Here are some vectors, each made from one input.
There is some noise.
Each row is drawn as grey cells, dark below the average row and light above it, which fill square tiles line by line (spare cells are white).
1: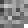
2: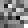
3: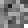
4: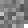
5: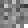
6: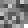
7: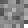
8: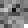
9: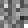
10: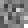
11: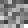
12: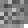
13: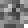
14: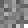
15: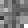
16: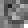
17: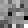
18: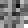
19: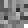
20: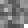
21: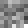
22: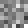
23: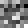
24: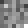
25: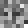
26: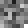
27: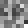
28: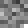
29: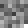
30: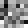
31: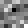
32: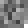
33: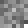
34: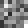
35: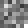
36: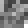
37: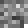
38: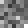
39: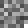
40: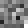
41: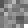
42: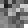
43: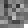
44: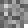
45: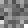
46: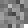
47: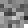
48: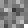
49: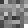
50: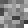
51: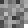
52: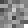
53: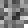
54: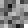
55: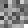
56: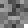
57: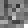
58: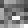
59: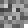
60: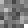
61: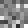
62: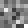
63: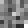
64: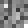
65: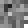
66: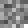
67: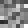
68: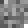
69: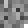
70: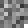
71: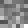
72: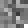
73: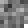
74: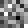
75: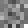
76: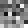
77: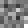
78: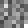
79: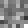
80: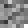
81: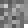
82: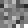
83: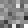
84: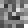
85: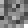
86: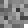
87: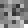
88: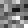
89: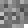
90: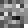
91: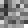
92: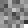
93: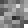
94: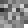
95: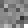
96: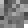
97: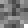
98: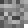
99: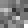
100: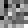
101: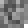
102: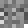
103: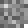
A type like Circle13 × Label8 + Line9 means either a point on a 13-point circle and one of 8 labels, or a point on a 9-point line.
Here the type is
Bool × Bool × Bool + Label6 + Line7.
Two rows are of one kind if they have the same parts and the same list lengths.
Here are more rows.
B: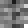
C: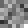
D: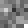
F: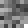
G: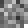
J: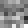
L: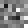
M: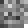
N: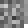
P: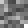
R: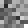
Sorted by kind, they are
B, C, D, F, J, P
G, M, N
L, R

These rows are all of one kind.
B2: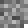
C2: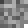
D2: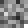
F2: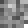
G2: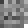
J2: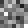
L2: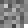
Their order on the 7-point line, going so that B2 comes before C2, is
D2, J2, B2, L2, C2, F2, G2.
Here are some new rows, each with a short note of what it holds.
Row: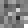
one of 6 labels
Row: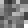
one of 6 labels
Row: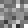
three true/false values
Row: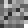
a point on a 7-point line
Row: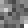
three true/false values
